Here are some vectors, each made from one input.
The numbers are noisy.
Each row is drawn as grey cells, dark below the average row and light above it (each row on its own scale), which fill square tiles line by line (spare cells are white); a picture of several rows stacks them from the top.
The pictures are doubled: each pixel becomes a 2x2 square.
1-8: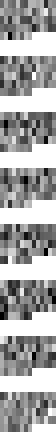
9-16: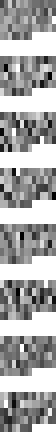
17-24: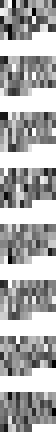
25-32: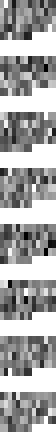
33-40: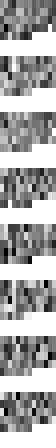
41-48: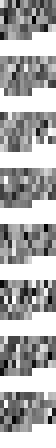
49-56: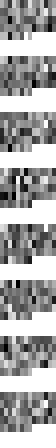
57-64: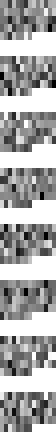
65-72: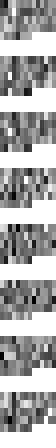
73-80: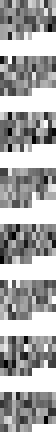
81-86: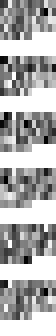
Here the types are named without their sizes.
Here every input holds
a node of a tree, together with either a fixed value, or three true/false values.
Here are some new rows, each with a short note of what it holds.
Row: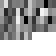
a node of a tree and three true/false values
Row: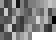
a node of a tree
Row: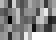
a node of a tree
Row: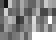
a node of a tree
